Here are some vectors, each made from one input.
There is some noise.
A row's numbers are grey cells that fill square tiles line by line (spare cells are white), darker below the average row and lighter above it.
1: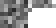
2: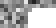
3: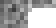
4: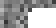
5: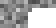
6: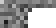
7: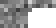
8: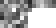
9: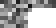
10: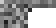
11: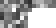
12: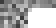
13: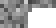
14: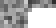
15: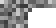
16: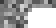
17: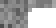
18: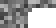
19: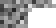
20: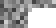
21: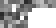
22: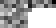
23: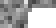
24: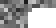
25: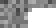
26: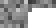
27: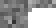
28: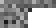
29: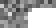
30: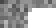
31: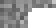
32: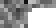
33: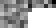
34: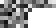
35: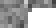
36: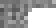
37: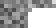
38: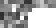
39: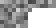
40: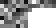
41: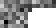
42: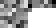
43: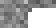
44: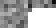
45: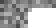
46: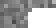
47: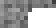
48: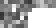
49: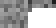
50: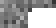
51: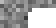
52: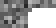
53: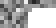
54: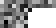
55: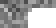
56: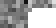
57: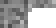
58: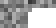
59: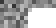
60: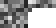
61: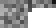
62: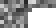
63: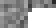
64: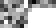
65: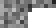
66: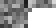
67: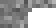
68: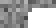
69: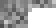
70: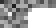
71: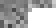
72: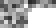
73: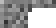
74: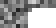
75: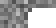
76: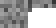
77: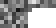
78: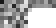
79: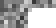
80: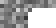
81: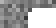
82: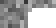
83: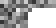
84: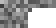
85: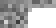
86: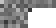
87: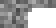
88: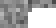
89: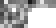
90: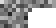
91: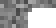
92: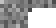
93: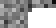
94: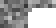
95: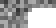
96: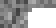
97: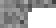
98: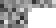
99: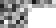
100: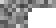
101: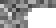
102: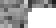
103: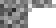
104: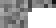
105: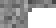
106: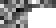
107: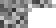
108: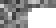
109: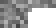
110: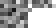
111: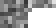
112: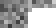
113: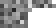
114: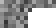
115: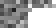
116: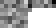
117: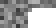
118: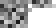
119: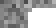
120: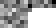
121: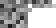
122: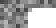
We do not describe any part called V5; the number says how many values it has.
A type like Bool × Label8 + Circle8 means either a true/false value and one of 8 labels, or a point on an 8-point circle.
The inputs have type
List2(Bool × V5).
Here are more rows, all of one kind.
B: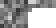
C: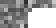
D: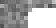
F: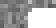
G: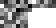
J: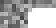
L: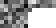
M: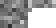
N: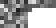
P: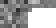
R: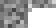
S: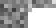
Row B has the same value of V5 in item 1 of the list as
G, M, P and S.
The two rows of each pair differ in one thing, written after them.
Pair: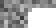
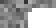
the value of V5 in item 1 of the list
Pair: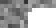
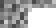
the true/false value in item 1 of the list
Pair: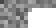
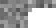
the true/false value in item 1 of the list
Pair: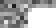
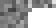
the true/false value in item 1 of the list
